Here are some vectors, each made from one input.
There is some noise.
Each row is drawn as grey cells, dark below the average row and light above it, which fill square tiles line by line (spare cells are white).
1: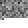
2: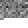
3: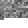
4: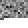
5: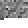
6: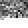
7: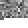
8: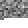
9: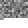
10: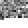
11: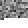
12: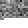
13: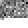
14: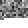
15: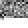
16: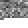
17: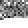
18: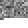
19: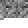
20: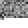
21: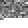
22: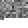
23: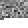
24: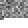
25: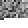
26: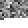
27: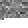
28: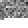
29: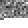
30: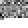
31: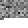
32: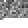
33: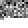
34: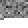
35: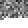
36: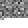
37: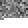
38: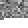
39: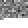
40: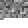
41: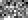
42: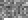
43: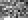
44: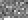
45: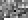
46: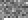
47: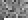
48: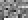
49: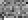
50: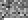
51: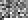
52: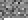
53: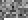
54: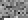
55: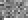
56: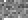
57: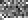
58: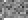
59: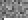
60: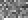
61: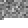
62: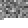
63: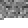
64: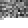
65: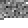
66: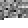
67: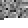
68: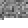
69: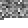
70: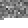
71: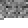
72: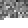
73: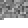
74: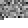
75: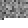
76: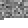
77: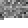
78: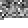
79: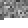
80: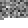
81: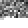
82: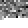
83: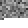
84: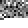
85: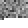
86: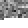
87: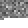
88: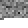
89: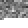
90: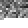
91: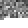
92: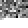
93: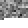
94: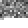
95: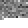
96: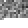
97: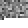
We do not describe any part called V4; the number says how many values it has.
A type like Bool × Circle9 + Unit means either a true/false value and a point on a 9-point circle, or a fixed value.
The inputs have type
Bool × Bool × Bool × V4 + List2(Line5).
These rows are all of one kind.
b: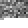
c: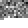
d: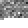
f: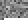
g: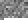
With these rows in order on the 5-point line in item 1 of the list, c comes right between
f and g.
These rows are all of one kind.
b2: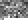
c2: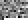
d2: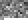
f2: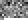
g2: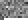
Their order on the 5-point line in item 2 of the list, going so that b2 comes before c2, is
f2, d2, g2, b2, c2.
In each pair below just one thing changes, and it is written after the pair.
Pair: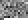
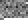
the value of V4
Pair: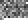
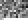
one of the three true/false values
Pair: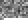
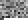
the value of V4
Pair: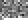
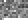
one of the three true/false values
